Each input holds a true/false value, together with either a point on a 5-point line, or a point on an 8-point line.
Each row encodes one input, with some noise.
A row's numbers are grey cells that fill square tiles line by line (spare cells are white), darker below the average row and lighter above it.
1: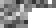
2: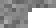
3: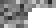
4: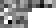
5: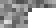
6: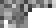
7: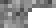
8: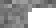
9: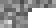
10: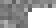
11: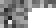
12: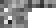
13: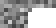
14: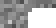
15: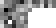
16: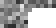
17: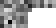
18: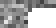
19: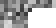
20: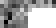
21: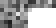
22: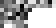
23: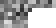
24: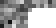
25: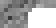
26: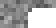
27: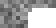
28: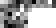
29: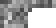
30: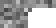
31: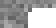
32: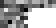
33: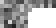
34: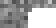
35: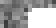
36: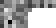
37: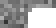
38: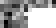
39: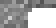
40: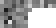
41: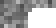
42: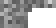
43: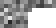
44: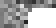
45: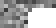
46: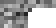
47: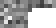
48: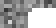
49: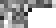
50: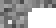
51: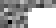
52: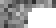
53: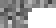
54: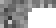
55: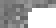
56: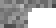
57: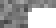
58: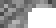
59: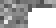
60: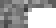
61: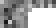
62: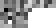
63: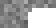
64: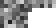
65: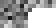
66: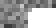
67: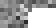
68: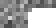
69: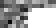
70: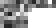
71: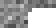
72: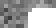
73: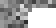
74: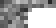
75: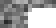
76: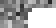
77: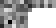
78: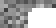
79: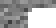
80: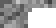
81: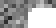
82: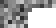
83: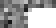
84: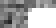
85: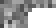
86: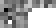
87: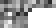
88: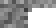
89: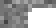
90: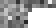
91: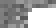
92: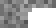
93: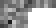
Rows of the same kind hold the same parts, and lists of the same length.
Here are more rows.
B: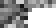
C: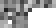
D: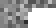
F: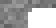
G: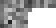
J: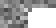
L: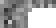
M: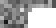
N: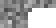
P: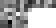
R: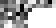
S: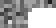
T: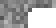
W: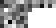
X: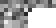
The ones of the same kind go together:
B, D, G, J, M, P, W, X
C, F, L, N, R, S, T

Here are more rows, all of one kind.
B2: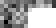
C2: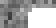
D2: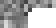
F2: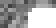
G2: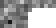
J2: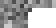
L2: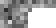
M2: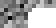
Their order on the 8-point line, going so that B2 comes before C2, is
F2, B2, M2, D2, L2, C2, J2, G2.
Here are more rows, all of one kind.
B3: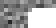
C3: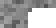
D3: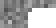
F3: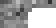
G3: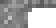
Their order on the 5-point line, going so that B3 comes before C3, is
B3, D3, C3, F3, G3.
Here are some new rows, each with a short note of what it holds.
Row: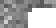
a point on a 5-point line and a true/false value
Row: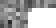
a point on an 8-point line and a true/false value
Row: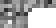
a point on a 5-point line and a true/false value
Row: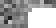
a point on an 8-point line and a true/false value
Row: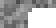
a point on a 5-point line and a true/false value
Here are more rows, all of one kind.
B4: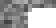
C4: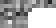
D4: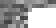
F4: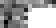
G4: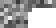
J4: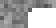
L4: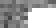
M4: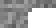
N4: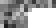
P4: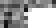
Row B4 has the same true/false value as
C4 and M4.
